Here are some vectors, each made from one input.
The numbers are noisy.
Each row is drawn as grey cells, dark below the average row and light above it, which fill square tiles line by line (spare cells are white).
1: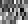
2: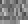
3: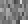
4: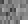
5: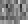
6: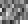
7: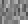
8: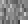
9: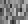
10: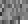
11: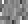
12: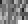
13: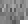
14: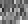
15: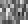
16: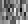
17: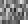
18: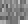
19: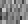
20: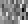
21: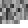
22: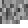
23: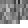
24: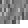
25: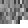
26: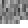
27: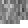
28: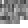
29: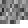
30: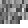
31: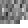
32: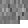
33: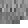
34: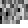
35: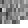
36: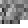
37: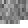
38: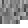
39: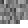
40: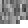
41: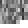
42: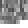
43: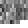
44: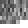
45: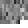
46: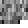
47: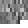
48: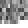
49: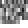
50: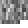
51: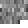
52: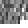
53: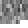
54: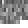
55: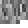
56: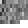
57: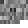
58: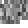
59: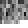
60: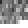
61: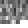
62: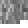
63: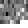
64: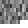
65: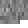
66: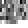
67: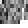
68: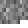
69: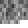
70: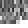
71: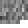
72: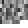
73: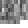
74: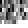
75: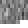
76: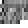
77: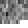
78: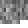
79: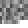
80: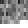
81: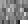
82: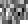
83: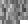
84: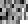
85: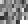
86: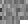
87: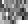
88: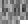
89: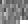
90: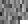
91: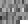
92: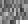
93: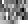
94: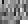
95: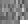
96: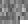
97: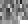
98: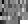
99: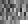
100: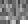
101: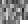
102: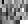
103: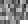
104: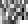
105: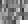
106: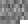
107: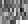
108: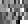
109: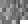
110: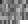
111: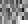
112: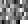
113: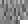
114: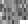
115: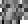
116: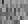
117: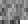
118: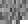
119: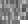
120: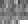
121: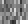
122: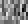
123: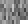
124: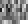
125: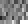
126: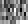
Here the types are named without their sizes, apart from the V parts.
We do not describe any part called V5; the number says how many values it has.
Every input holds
a value of V5, together with a list of points on a line.
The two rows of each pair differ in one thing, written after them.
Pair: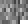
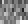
the place on the line in item 1 of the list
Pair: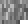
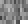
the place on the line in item 1 of the list
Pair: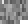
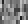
the value of V5
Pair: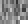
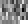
the place on the line in item 1 of the list
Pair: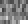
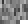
the value of V5
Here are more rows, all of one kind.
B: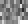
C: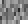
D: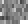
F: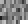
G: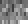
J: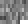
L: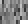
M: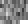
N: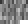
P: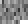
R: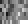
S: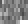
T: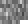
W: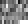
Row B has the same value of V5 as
C, L and P.
